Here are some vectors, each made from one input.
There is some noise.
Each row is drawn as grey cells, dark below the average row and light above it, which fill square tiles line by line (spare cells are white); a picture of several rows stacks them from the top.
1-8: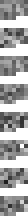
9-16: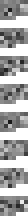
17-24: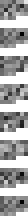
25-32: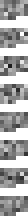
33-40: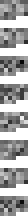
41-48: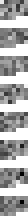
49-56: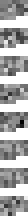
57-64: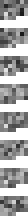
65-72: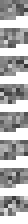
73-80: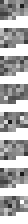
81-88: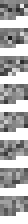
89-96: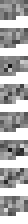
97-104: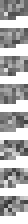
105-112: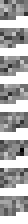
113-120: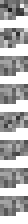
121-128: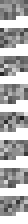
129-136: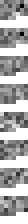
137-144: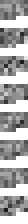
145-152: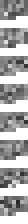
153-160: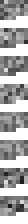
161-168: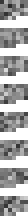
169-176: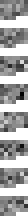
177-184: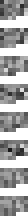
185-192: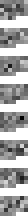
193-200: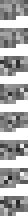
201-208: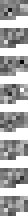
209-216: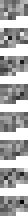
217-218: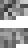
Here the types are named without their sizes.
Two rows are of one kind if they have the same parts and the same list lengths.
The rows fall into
2 kinds.
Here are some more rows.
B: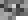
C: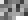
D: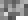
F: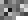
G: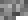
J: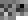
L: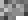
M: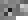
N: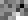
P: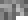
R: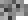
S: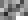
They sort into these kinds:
B, C, F, J, M, N, R, S
D, G, L, P

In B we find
a point on a line and three true/false values.
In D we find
a point on a line.
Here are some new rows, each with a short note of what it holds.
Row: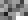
a point on a line and three true/false values
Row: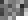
a point on a line and three true/false values
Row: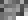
a point on a line and three true/false values
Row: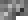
a point on a line
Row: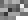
a point on a line and three true/false values
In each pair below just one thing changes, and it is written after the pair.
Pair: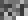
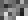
one of the three true/false values
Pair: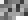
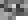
the place on the line
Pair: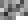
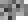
the place on the line
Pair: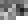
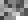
the place on the line
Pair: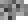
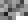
the place on the line
